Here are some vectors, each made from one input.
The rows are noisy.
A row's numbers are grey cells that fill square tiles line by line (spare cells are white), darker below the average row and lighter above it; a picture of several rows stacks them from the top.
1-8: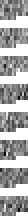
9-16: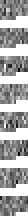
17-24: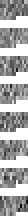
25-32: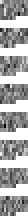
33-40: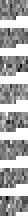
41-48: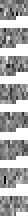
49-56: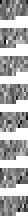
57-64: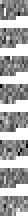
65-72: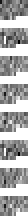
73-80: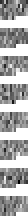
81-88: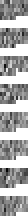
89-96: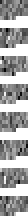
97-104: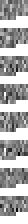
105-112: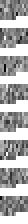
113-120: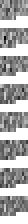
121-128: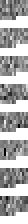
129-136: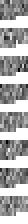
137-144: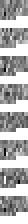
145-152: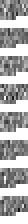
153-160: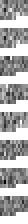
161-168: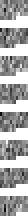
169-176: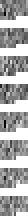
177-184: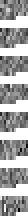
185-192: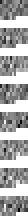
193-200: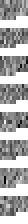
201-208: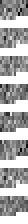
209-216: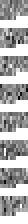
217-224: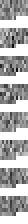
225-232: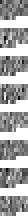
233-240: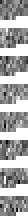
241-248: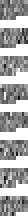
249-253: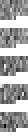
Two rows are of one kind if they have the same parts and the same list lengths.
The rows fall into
2 kinds.
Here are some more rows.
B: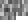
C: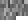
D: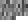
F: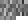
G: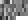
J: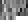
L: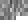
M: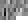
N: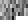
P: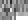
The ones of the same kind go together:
B, L, M, N, P
C, D, F, G, J

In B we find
a point on an 8-point line and a point on a 12-point line.
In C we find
a point on a 12-point line and a node of a 10-node tree.
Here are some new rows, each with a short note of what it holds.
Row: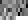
a point on a 12-point line and a node of a 10-node tree
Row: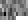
a point on an 8-point line and a point on a 12-point line
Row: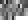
a point on a 12-point line and a node of a 10-node tree
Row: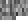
a point on an 8-point line and a point on a 12-point line
